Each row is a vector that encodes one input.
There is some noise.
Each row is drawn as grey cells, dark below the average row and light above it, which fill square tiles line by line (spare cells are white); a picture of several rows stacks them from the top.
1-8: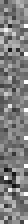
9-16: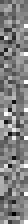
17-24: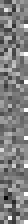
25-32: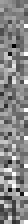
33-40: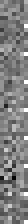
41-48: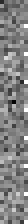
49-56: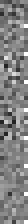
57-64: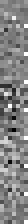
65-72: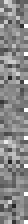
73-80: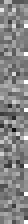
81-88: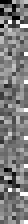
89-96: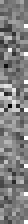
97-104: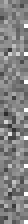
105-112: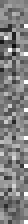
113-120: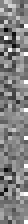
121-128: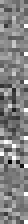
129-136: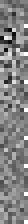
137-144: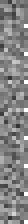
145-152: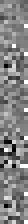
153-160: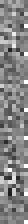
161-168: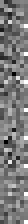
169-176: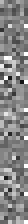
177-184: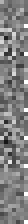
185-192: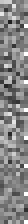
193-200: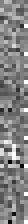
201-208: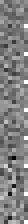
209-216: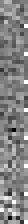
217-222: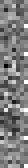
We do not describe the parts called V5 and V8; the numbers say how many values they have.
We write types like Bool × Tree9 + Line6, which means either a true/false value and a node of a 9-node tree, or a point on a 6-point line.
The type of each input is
Bool × V5 + (Tree11 + Unit) × V8.
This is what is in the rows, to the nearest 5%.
About 20% of them hold a true/false value and a value of V5. The rest hold a value of V8, together with either a fixed value, or a node of an 11-node tree.
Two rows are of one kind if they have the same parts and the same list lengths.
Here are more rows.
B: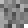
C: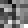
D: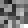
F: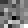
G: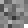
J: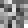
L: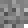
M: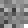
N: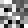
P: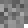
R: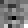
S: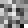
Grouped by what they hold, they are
B, D, G, L, M, S
C, N, P
F, J, R

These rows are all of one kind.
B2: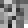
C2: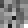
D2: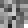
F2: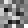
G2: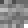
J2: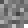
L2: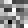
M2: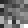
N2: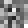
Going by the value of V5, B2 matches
C2 and D2.
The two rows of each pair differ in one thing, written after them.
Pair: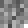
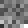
the true/false value
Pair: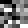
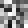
the value of V5
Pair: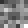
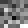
the value of V5
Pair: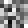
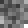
the true/false value
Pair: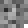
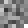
the value of V5
